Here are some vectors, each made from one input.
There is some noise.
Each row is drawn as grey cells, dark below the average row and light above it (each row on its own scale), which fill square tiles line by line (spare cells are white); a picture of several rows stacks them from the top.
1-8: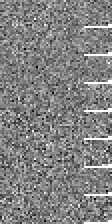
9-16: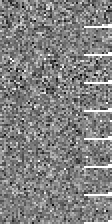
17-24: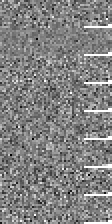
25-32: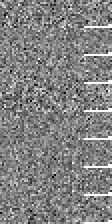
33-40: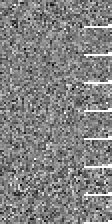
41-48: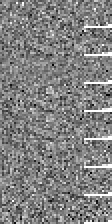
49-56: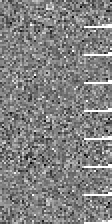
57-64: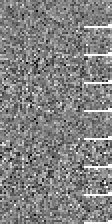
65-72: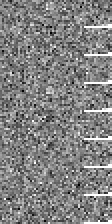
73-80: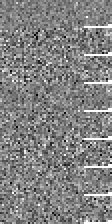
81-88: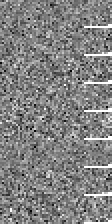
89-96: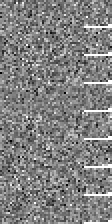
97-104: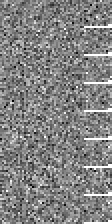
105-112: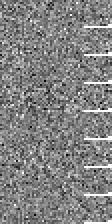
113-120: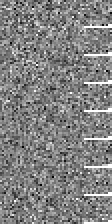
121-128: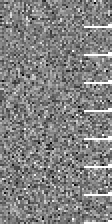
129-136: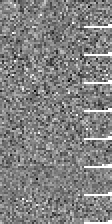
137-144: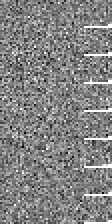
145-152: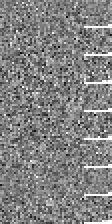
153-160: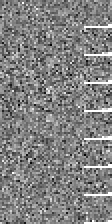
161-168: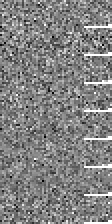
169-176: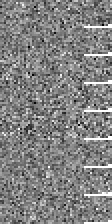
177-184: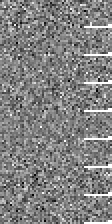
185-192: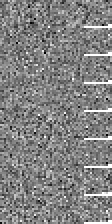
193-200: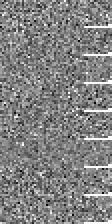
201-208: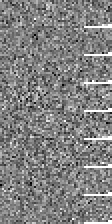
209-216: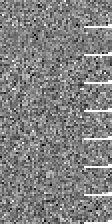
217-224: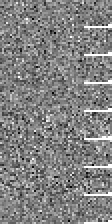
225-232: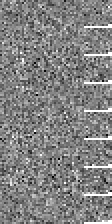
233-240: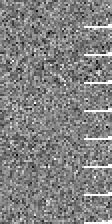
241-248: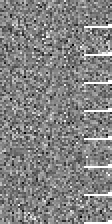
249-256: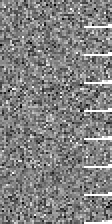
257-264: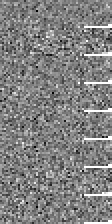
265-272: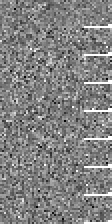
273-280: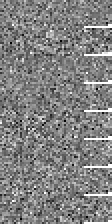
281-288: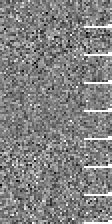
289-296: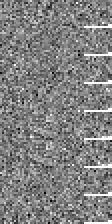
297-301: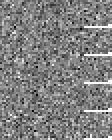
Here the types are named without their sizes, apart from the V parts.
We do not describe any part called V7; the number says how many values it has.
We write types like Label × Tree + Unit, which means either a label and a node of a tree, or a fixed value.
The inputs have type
(Circle + V7) × Tree + List(Line).
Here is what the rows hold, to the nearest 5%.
About 70% of them hold a node of a tree, together with either a point on a circle, or a value of V7. The rest are lists of points on a line.
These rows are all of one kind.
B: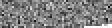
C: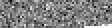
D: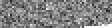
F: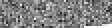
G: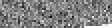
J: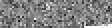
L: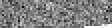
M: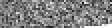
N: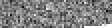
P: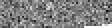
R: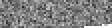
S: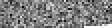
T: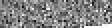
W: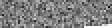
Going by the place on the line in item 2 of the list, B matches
G, M and W.
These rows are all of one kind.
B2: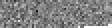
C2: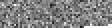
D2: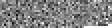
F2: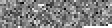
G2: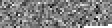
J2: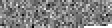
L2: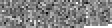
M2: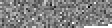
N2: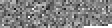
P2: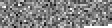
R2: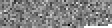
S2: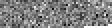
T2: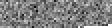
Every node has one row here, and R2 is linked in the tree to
J2 and M2.
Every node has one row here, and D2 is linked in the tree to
J2, N2 and P2.
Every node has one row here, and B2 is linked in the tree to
J2 and T2.
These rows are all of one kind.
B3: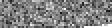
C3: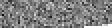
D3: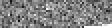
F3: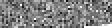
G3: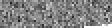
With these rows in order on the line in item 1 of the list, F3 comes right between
C3 and G3.
